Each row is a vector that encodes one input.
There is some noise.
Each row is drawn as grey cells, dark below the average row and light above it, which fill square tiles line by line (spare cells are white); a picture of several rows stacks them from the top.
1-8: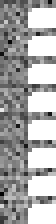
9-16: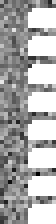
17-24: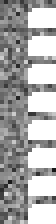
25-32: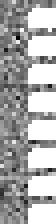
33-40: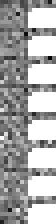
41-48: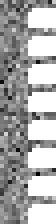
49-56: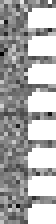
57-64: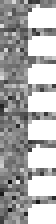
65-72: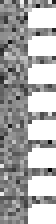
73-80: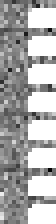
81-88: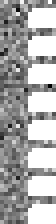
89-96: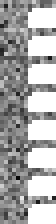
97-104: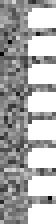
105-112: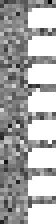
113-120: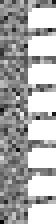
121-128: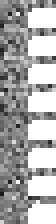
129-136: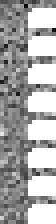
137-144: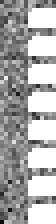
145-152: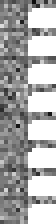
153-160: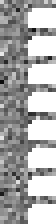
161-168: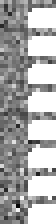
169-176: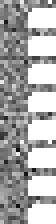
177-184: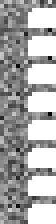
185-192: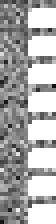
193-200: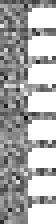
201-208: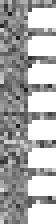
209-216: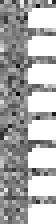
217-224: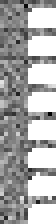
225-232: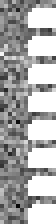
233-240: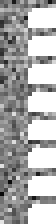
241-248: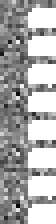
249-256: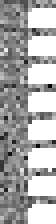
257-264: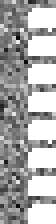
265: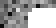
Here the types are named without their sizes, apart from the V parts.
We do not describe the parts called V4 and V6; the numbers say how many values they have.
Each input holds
a point on a line, together with either a point on a line, or a value of V4 and a value of V6.
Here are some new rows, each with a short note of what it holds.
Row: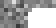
a point on a line, a value of V4 and a value of V6
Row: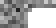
a point on a line, a value of V4 and a value of V6
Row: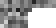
a point on a line, a value of V4 and a value of V6
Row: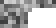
a point on each of two lines
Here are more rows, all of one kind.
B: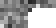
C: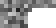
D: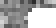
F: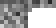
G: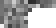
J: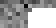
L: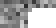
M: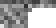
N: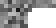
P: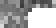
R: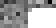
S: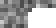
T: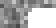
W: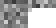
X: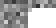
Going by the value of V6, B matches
G, J, M and S.
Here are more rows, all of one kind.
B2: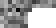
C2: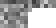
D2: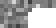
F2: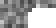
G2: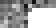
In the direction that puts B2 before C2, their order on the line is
B2, F2, D2, G2, C2.
